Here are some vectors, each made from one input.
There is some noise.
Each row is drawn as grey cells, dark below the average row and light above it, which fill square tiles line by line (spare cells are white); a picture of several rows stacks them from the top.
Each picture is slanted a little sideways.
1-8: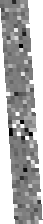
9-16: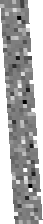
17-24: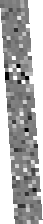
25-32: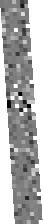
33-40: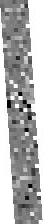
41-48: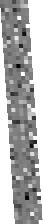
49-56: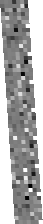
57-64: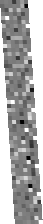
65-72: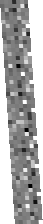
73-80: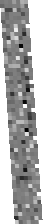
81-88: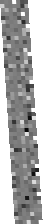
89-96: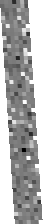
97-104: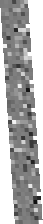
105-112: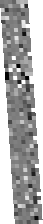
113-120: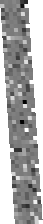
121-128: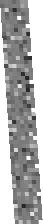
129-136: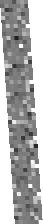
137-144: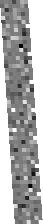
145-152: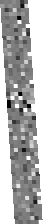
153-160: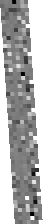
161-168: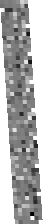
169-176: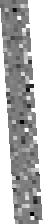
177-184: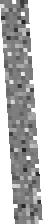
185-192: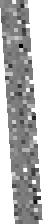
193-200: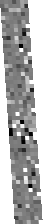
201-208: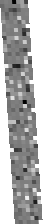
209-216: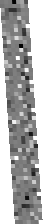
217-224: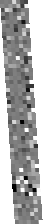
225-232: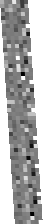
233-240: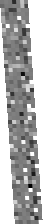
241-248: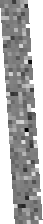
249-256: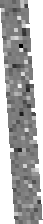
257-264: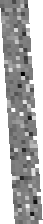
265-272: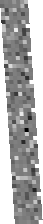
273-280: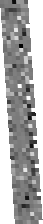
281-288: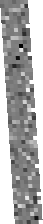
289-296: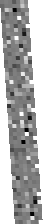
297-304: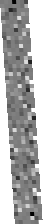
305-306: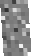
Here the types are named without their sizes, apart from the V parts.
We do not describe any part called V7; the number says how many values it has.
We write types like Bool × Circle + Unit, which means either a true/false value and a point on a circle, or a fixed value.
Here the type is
List(Bool × V7).
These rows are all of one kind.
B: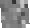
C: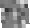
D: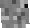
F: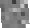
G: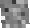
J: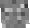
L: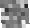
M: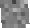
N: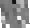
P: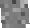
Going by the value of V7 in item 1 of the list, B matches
F, M and P.
